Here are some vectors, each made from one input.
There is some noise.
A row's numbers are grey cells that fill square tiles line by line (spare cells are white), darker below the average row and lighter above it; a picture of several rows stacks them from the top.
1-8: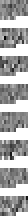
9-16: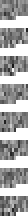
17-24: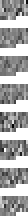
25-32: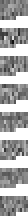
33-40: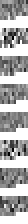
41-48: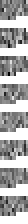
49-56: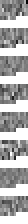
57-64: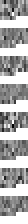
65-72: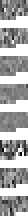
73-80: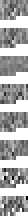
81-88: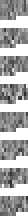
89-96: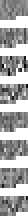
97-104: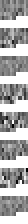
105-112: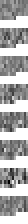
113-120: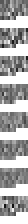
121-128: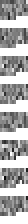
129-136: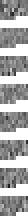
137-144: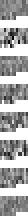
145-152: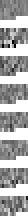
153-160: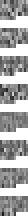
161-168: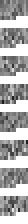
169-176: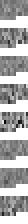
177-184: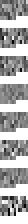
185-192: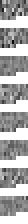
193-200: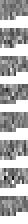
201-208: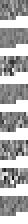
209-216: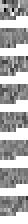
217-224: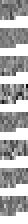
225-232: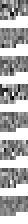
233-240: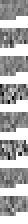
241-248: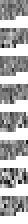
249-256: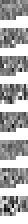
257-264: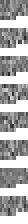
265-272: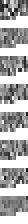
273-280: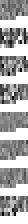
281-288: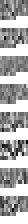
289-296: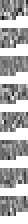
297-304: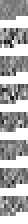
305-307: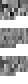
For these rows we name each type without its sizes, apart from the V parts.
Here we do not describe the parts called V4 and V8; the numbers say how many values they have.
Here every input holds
a true/false value and a value of V4, together with either a node of a tree, or a value of V8.
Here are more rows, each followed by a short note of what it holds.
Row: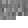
a true/false value, a value of V4 and a value of V8
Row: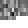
a node of a tree, a true/false value and a value of V4
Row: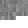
a node of a tree, a true/false value and a value of V4
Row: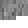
a node of a tree, a true/false value and a value of V4
